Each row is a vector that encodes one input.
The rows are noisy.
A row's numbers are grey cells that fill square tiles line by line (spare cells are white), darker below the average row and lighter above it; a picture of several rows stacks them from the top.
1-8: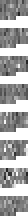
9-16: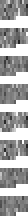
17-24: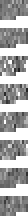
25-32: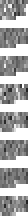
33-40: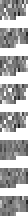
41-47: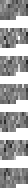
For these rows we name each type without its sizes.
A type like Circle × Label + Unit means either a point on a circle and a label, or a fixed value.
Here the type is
Bool × Label.
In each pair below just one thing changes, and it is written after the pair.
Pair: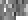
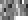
the label
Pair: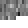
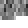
the label
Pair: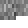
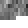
the label
